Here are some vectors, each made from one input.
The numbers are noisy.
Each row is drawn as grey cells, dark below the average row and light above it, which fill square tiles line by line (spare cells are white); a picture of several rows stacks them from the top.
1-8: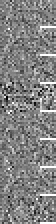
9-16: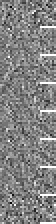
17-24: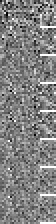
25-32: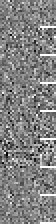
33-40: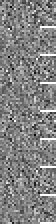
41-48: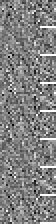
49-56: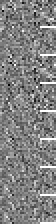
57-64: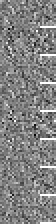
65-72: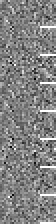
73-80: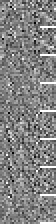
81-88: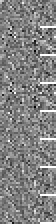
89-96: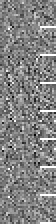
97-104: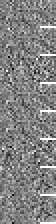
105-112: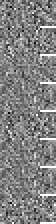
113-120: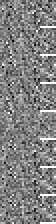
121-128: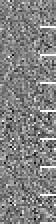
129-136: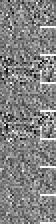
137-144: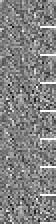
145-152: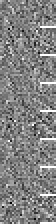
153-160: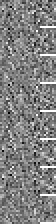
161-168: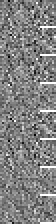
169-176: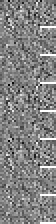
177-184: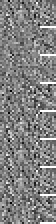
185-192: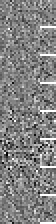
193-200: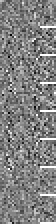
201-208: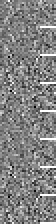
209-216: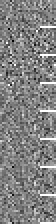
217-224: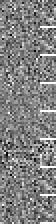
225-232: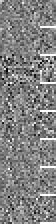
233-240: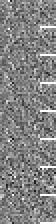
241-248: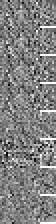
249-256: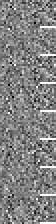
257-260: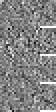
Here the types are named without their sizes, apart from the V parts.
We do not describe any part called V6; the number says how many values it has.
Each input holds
either a true/false value and a value of V6, or a list of points on a line.
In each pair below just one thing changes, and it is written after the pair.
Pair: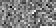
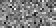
the place on the line in item 1 of the list
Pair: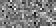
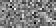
the place on the line in item 1 of the list
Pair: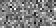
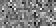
the place on the line in item 1 of the list
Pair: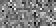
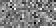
the place on the line in item 1 of the list
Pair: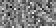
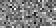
the place on the line in item 1 of the list
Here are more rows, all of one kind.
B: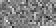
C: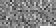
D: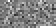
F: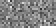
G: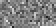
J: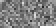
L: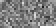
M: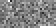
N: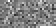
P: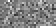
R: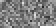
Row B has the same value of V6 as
D, G, N and P.
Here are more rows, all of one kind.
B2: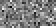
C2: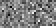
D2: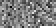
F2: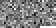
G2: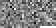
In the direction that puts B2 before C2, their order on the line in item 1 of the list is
F2, B2, G2, C2, D2.
